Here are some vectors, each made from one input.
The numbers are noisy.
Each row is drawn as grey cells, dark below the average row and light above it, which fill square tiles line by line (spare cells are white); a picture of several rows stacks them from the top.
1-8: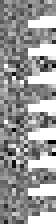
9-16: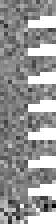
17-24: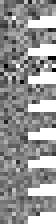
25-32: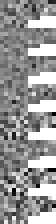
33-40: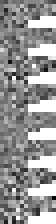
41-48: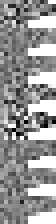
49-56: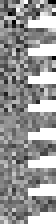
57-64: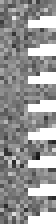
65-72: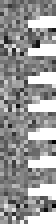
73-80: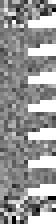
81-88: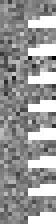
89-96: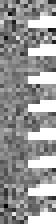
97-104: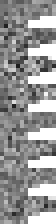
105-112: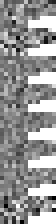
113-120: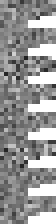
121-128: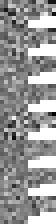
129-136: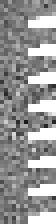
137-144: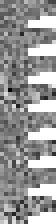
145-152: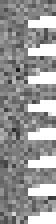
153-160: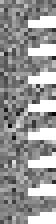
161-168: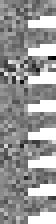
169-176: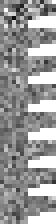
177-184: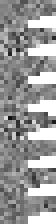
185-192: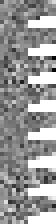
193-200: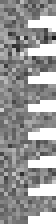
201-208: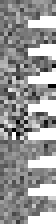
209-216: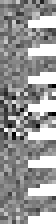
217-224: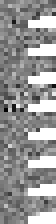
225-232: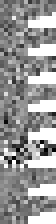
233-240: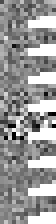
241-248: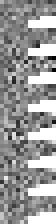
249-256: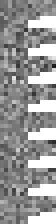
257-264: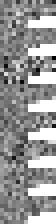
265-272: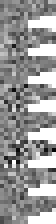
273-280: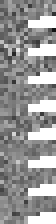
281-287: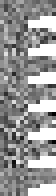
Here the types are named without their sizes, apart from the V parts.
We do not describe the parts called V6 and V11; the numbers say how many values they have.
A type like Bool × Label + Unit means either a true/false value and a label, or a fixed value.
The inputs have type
Bool × Label + (Line + V6) × V11.
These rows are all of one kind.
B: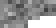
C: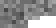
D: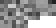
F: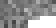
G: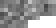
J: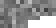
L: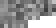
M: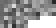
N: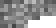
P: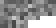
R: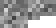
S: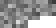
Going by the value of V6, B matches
C, L and P.
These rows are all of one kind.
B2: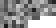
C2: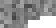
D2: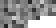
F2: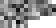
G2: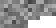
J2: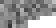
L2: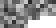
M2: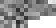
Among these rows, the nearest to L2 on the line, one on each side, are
C2 and J2.
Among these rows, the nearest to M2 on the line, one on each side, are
D2 and F2.
